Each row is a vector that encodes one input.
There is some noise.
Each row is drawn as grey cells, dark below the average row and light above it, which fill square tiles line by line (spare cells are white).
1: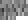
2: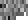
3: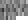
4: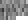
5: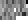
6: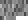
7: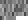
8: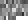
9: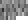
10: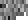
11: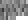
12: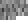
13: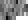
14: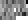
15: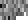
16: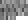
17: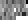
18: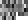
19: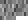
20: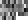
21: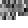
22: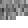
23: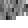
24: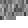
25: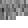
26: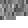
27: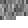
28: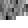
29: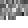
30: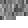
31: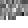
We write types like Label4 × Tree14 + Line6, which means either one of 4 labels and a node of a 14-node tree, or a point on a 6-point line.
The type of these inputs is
Circle6 + Unit.
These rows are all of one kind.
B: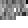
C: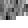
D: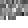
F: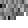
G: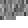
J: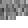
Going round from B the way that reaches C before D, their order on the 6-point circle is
B, G, J, C, F, D.
